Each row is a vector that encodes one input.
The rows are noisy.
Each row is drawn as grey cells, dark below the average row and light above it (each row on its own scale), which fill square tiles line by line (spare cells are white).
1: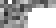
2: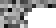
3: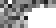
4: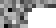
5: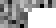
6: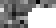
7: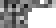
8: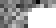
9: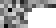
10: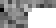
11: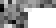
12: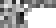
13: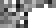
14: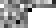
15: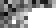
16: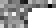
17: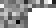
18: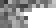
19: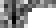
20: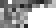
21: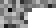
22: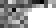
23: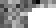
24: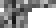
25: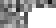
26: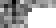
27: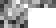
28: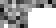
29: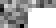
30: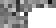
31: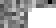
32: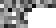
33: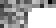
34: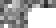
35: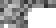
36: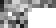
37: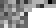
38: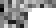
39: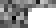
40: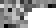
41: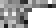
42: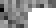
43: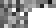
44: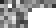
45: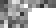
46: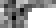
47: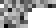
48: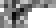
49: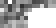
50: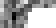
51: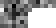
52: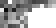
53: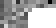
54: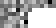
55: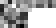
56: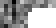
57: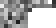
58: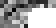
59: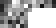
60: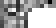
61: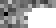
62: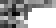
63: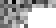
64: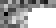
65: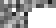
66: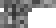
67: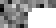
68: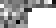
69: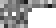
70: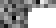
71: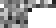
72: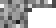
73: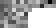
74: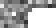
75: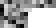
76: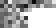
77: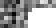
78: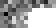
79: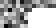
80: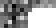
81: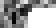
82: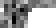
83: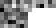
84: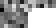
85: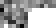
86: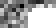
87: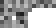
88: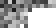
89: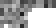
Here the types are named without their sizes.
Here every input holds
either a label and a true/false value, or a point on a line.
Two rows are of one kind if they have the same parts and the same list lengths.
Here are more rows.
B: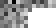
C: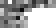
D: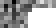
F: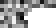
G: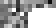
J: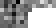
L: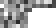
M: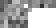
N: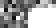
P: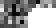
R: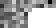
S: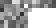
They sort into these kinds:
B, C, D, J, N, P
F, G, L, M, R, S

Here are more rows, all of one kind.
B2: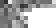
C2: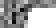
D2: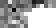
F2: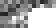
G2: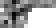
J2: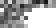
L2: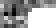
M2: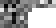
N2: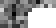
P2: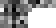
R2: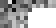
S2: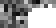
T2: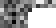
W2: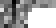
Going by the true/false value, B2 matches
D2, F2, J2 and R2.
